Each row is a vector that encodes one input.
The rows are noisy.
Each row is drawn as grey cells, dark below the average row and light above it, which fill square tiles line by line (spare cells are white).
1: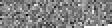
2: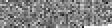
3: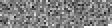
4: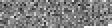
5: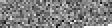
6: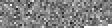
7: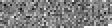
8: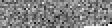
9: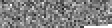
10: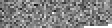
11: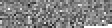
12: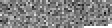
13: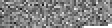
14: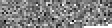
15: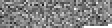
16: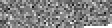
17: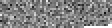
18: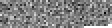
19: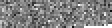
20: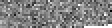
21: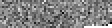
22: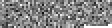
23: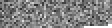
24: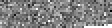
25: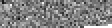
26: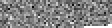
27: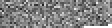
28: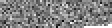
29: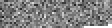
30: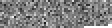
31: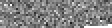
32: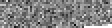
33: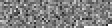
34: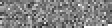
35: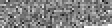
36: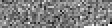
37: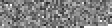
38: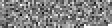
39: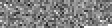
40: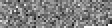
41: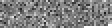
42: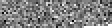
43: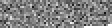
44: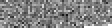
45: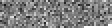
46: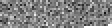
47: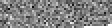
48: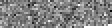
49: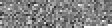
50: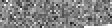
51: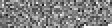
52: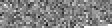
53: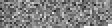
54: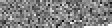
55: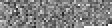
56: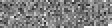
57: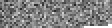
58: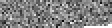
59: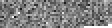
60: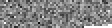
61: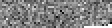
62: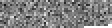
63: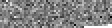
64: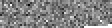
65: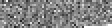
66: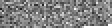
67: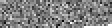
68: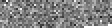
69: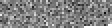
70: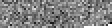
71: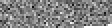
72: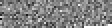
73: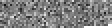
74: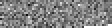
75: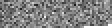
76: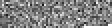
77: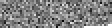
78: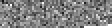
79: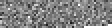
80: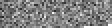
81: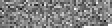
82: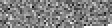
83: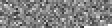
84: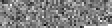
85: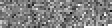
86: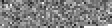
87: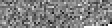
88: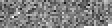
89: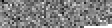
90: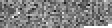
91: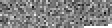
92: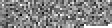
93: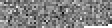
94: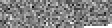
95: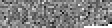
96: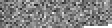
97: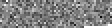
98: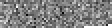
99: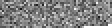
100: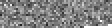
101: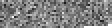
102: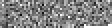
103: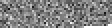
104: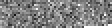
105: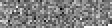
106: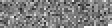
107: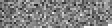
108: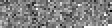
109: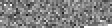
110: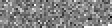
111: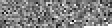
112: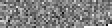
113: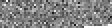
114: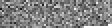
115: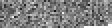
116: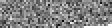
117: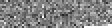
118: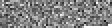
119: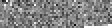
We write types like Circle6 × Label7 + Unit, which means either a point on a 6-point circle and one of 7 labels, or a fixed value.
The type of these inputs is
Line10 + Tree8.
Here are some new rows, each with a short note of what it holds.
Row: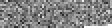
a node of an 8-node tree
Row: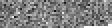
a point on a 10-point line
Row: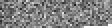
a point on a 10-point line
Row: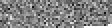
a point on a 10-point line
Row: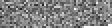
a point on a 10-point line
